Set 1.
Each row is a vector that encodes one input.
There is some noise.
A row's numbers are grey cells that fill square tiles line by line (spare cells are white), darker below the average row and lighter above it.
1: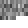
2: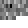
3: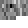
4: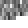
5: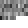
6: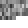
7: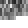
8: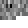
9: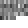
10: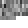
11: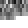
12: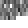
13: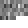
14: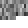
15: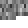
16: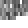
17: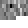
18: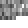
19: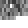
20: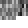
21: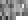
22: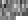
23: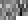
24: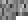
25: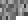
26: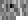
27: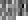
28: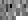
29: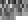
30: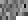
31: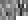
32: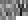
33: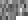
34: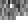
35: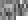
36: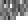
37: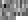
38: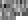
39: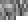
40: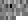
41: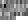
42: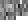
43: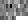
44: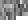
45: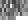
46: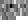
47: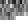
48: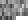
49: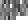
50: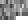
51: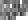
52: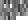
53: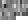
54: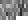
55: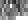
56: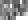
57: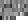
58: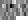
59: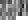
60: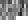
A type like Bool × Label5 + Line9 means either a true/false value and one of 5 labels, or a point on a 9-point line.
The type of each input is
Line6 + Line7.
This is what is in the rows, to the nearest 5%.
About 55% of them hold a point on a 6-point line. The rest hold a point on a 7-point line.
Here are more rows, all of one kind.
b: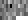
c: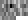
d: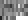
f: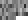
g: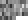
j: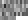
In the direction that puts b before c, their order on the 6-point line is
j, g, f, d, b, c.
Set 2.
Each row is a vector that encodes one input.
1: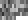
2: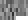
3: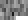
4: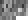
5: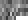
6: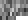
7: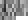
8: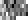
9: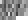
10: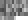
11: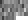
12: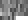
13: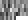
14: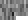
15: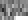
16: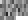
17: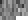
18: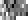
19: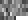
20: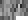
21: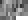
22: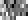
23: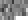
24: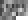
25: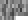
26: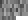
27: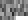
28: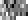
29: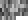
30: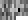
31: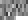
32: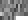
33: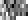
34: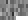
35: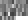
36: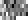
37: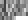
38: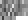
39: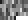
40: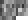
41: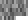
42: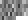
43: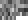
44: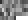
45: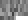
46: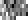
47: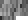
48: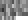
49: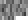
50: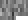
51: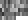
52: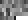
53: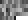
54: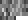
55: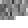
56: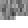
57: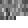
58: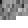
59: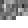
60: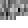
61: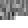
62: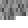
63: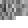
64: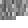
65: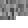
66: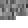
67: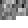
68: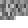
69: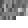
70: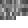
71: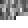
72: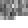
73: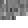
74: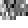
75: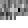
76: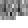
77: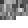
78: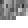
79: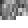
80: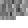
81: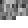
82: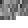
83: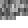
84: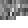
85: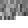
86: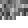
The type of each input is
List2(Line9).
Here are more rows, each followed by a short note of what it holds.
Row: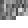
a list of two items
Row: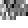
the empty list
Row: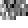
the empty list
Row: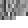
a list of two items
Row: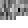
a list of one item
